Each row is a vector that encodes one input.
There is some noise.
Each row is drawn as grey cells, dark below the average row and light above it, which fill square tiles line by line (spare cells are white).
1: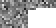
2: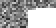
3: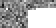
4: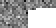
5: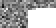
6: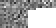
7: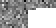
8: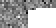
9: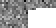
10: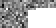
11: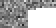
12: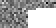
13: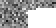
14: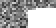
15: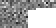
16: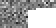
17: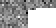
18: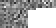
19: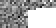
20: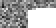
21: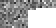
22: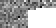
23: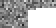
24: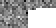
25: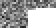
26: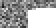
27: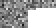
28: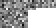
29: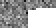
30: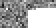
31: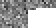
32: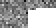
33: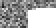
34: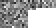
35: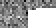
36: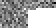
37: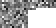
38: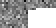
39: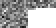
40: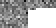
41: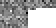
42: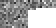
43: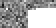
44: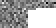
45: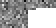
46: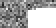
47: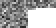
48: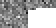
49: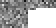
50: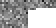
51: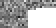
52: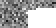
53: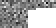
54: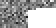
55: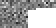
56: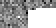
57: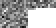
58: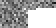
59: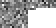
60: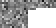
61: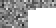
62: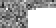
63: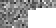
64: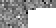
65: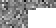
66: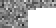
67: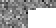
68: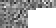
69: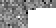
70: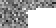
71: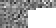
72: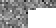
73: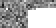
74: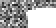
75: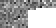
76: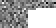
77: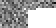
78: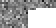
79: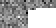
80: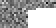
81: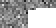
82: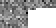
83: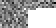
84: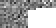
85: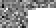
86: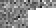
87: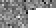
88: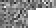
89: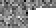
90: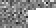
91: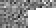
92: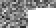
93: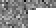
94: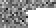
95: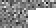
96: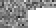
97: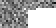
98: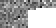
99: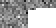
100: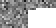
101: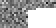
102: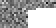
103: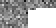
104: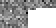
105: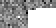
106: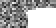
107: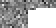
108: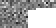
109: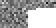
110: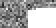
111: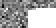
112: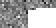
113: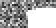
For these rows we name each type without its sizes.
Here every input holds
either a point on a circle, or a point on a line.
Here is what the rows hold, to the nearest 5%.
About 35% of them hold a point on a circle. The rest hold a point on a line.
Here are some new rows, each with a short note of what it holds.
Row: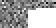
a point on a line
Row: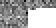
a point on a circle
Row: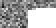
a point on a line
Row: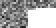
a point on a line
